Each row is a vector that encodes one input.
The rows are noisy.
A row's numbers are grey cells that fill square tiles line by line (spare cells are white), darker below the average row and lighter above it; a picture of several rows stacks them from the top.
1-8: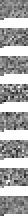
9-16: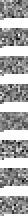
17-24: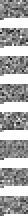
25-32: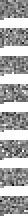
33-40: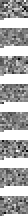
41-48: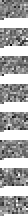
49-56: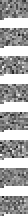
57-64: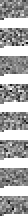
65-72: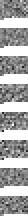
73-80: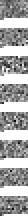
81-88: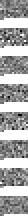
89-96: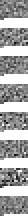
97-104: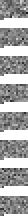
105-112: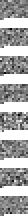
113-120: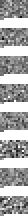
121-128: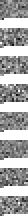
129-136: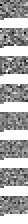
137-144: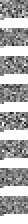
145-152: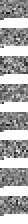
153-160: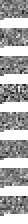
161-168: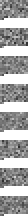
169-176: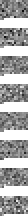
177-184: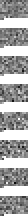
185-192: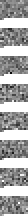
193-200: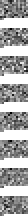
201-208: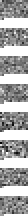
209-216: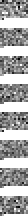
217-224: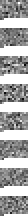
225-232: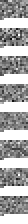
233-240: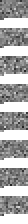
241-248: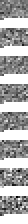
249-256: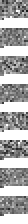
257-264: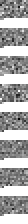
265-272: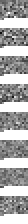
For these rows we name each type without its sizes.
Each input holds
either a point on each of two circles, or a label, or four true/false values.
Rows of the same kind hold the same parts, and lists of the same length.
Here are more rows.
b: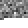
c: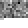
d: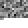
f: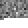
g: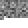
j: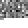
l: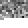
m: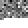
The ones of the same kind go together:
b, f, g, m
c, j, l
d

